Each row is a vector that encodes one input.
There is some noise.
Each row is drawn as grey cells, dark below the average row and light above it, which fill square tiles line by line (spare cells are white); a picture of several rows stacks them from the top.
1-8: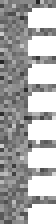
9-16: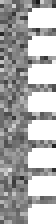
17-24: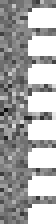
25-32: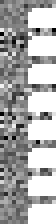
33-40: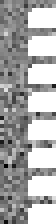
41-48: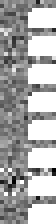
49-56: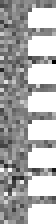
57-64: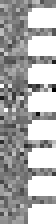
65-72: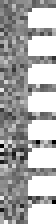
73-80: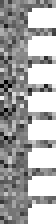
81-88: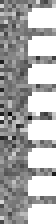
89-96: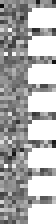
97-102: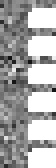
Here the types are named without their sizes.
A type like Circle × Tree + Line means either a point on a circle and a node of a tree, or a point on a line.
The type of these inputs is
Bool × Line.
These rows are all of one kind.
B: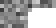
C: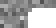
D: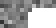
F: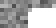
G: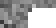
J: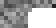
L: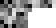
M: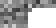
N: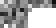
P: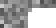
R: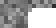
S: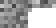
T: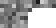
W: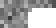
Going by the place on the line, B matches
C, N, P and W.
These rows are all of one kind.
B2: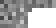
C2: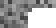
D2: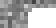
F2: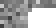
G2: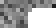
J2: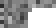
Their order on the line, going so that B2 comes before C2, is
G2, F2, D2, B2, C2, J2.
